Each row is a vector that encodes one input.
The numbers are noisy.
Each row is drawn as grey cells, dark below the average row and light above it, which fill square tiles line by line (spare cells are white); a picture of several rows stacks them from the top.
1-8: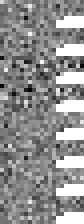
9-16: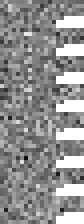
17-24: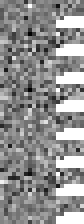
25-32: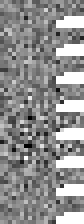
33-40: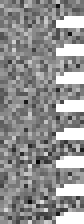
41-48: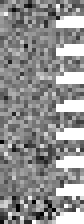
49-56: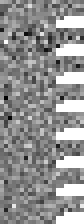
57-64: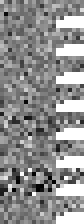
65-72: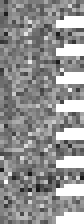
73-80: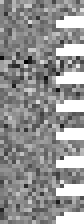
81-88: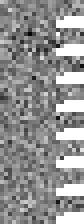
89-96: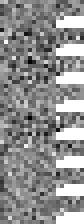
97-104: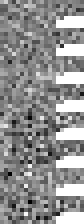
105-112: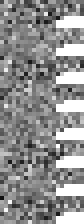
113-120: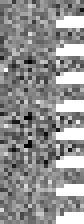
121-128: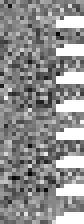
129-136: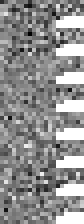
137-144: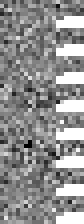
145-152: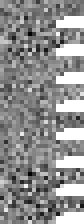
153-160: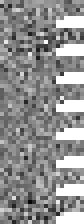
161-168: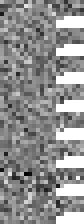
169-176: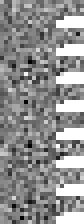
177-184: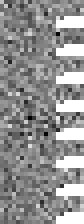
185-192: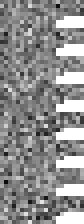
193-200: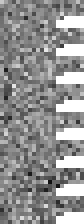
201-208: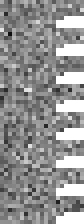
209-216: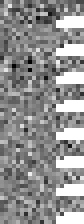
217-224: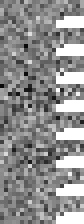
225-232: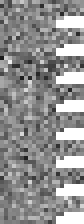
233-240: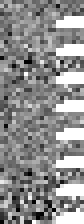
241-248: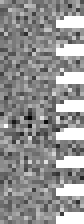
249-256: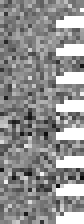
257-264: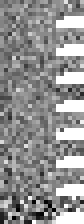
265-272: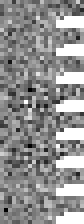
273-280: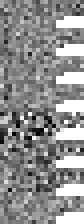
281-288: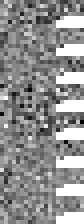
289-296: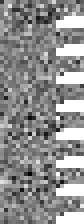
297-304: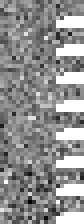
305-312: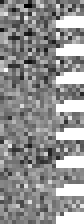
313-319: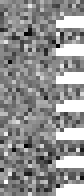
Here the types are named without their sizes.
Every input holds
a list of items, each a point on each of two lines and a true/false value.
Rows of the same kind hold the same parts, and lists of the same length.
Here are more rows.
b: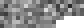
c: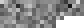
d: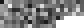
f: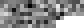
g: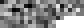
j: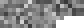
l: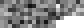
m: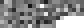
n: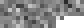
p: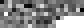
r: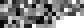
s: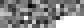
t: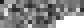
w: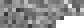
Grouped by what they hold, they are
b, c, j, n, w
d, f, g, l, m, p, s, t
r

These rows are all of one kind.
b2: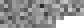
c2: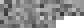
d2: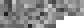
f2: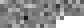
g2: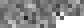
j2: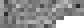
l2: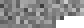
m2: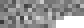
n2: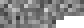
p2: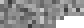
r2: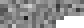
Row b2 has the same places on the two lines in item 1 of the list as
f2, p2 and r2.
